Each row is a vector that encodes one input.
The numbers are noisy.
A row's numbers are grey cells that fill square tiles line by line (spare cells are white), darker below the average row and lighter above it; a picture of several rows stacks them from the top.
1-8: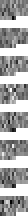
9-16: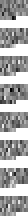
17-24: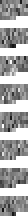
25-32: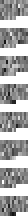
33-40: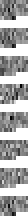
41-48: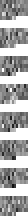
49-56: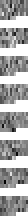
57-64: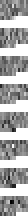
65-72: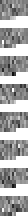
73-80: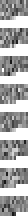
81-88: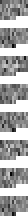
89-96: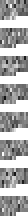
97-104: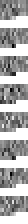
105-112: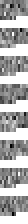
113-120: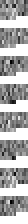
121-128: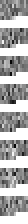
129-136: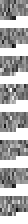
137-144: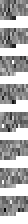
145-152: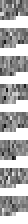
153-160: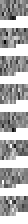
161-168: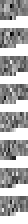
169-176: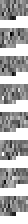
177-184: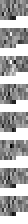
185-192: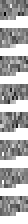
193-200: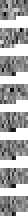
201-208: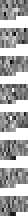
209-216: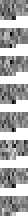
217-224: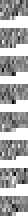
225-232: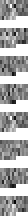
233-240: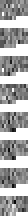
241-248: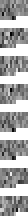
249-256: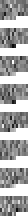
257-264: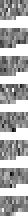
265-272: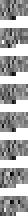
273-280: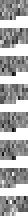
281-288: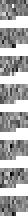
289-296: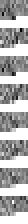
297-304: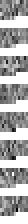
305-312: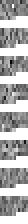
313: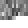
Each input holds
a point on a 10-point line, together with either a fixed value, or a node of a 17-node tree.
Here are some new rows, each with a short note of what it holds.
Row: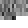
a point on a 10-point line
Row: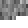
a point on a 10-point line and a node of a 17-node tree
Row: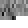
a point on a 10-point line
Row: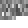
a point on a 10-point line and a node of a 17-node tree
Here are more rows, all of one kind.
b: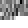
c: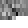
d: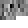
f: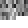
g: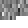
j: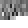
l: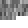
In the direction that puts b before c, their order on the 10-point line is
b, d, j, f, l, g, c.
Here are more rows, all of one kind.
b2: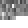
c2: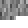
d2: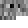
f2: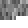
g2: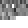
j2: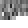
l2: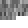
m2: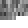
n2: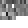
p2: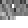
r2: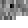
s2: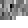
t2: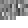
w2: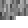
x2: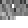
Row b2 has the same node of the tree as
g2, n2, p2 and x2.
